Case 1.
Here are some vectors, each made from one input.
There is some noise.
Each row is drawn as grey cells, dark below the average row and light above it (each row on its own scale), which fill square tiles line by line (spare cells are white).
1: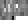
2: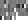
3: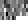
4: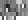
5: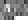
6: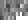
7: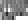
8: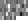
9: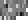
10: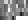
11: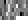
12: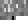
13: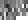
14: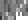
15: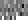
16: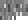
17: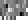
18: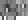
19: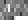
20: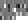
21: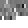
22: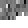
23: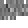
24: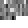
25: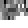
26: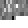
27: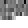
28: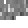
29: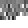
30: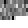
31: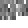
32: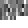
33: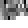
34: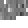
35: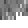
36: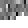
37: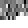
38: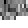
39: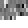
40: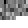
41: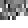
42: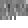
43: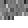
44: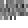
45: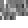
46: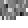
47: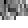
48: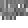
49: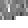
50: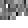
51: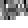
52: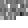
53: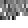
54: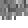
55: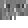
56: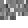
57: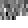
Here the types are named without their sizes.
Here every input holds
a point on a line and four true/false values.
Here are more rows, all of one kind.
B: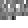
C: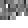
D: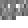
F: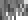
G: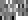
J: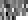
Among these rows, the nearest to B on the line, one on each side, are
D and G.
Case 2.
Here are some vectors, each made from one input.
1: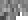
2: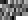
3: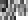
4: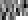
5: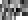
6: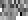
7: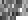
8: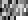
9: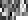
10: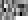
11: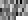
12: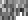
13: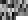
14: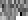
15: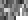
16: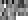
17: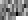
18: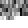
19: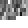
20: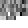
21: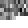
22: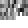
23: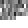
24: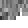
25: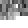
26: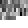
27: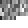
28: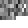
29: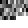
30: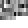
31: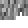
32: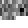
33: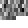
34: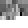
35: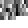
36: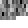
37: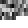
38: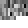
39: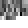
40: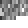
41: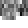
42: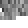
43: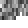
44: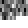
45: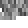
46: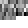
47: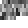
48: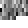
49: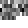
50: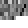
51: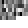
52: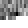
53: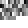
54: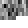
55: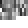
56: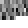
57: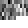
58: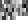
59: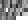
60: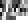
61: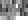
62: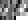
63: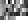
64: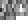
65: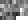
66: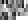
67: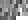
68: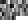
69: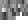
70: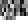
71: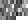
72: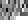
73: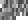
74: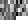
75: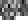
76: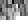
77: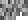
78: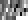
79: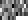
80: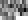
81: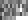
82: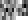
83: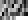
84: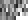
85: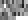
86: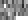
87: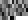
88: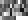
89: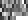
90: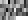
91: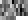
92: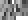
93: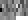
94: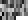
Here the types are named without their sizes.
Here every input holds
a label and a point on a line.
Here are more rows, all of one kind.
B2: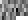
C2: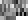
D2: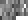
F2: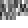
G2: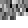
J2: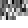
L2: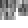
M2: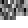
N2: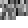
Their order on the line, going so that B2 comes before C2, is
G2, M2, L2, J2, B2, C2, F2, N2, D2.
